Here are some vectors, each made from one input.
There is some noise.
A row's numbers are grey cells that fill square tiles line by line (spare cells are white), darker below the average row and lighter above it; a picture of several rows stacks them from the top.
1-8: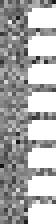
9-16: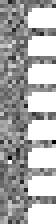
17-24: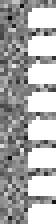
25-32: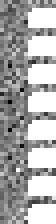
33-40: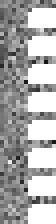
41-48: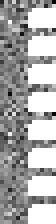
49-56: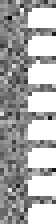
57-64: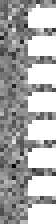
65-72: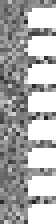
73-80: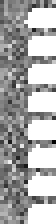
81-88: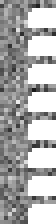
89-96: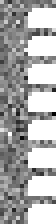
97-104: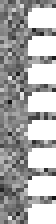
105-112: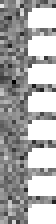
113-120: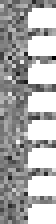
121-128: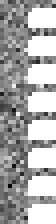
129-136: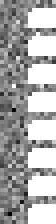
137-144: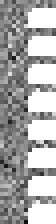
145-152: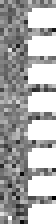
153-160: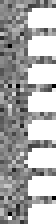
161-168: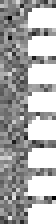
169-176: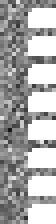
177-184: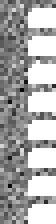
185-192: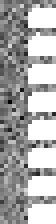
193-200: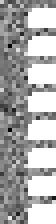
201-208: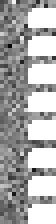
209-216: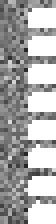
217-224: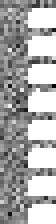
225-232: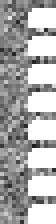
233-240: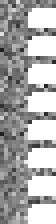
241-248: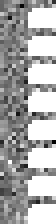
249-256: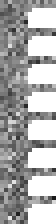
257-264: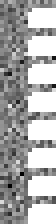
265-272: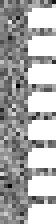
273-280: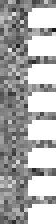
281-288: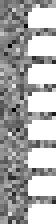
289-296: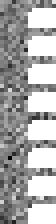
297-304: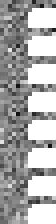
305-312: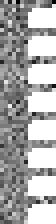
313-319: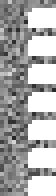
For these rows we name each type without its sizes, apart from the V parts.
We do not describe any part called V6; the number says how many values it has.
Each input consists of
a label, together with a list of items, each a true/false value and a value of V6.
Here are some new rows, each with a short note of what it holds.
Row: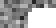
a label, together with a list of one item
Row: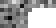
a label, together with a list of two items
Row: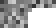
a label, together with a list of two items
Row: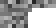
a label, together with a list of two items
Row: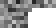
a label, together with a list of two items
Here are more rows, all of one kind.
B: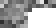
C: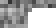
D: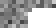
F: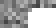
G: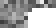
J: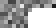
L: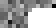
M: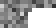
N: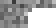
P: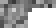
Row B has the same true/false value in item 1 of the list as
D, J, L and M.
